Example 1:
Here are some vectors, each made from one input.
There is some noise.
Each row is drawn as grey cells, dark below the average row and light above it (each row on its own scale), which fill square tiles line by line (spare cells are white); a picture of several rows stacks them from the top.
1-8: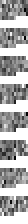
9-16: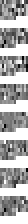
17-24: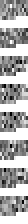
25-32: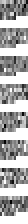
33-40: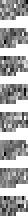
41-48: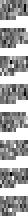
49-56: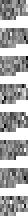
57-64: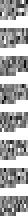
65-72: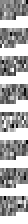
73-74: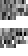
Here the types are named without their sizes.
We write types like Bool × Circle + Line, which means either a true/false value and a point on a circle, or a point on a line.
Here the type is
Bool × Bool × Bool + Unit.
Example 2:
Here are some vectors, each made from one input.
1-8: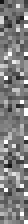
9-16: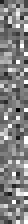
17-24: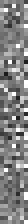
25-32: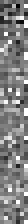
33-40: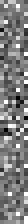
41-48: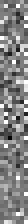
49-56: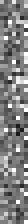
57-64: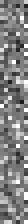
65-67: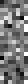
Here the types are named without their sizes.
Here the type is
Label.
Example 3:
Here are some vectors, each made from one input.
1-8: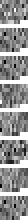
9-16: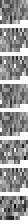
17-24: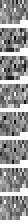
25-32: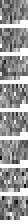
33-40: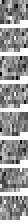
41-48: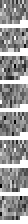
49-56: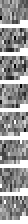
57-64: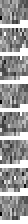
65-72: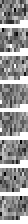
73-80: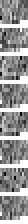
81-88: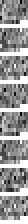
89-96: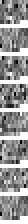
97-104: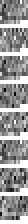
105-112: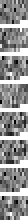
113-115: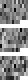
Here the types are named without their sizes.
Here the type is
Bool × Bool × Bool + Unit.
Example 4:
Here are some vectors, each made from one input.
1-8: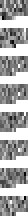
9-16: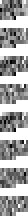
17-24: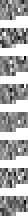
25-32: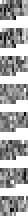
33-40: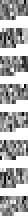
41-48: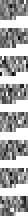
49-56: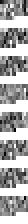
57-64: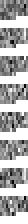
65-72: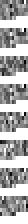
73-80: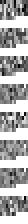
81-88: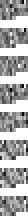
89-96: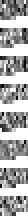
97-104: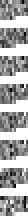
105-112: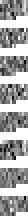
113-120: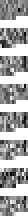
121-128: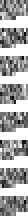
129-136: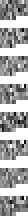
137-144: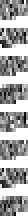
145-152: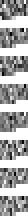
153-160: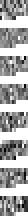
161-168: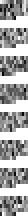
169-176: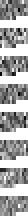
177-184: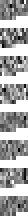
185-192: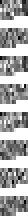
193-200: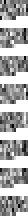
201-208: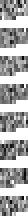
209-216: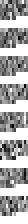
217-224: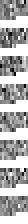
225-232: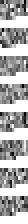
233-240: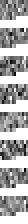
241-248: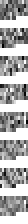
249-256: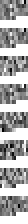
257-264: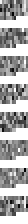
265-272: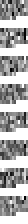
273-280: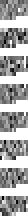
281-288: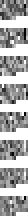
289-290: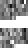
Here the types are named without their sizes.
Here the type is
Bool × Bool × Bool.
